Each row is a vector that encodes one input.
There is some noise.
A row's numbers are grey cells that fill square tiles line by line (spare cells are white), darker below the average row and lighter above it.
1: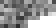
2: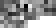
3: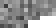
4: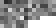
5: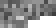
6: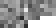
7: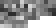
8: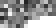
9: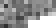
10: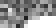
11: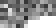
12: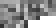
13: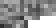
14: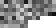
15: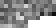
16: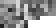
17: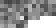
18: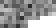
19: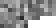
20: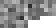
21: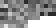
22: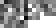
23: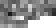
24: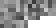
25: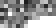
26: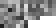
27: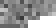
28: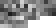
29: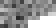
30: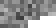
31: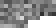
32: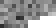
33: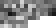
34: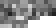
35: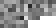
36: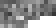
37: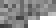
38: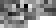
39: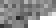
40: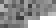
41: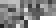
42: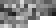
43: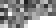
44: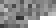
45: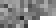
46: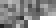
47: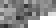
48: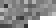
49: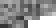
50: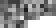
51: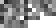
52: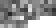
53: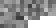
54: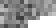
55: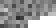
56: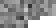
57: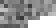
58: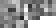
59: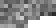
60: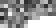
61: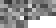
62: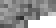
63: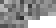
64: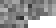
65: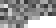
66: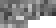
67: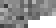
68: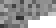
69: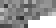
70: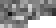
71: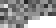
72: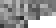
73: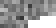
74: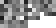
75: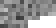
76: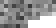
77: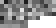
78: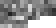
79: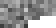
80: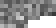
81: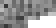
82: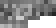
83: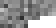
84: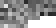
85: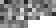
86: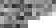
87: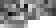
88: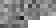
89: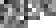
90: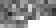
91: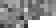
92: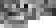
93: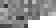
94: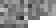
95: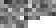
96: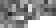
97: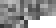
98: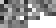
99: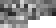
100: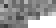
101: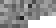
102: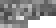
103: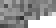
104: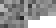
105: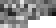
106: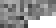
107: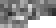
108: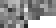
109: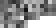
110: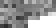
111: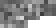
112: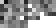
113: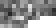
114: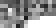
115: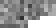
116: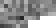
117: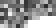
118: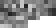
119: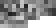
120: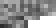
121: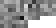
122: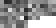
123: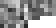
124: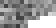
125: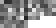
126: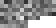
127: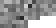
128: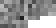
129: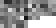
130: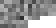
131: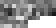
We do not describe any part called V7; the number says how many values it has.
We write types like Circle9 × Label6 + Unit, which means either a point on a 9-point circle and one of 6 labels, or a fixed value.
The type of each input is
Bool × V7 + Tree10.
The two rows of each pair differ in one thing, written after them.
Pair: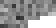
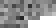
the value of V7
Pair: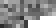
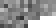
the value of V7
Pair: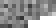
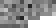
the true/false value
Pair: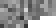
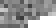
the true/false value
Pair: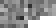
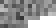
the value of V7
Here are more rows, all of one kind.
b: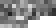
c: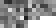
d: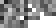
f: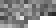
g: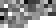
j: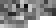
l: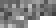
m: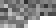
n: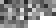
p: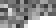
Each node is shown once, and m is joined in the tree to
f and p.
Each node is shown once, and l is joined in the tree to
b and f.
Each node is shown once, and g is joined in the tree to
p.
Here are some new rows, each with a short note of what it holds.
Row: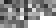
a node of a 10-node tree
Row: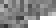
a true/false value and a value of V7
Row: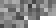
a true/false value and a value of V7
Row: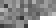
a true/false value and a value of V7
